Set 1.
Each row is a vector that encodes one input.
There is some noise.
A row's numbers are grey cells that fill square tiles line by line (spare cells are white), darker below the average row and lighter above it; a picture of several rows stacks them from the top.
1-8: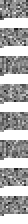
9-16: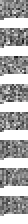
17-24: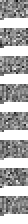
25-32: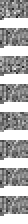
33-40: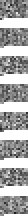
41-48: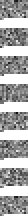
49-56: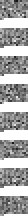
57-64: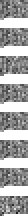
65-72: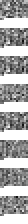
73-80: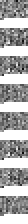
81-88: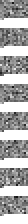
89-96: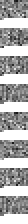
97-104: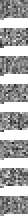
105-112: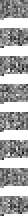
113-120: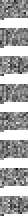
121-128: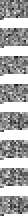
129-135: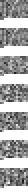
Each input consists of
a point on a 16-point circle.
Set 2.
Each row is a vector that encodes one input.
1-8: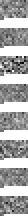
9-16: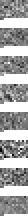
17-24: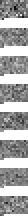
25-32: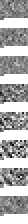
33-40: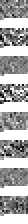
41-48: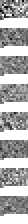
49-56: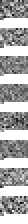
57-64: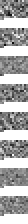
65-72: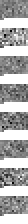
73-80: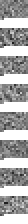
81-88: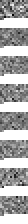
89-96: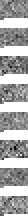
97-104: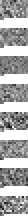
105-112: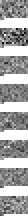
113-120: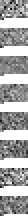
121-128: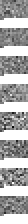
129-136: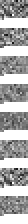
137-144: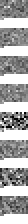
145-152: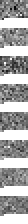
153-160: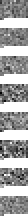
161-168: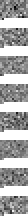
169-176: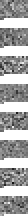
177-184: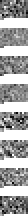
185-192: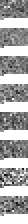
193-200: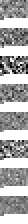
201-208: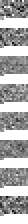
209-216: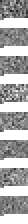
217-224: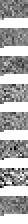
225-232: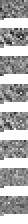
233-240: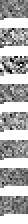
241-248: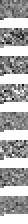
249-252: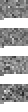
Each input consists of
either a point on a 10-point circle, or a fixed value.
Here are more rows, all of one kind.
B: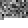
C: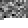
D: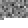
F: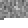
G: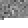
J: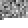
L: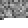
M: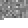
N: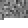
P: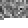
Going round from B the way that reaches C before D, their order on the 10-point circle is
B, F, G, C, J, M, P, D, L, N.
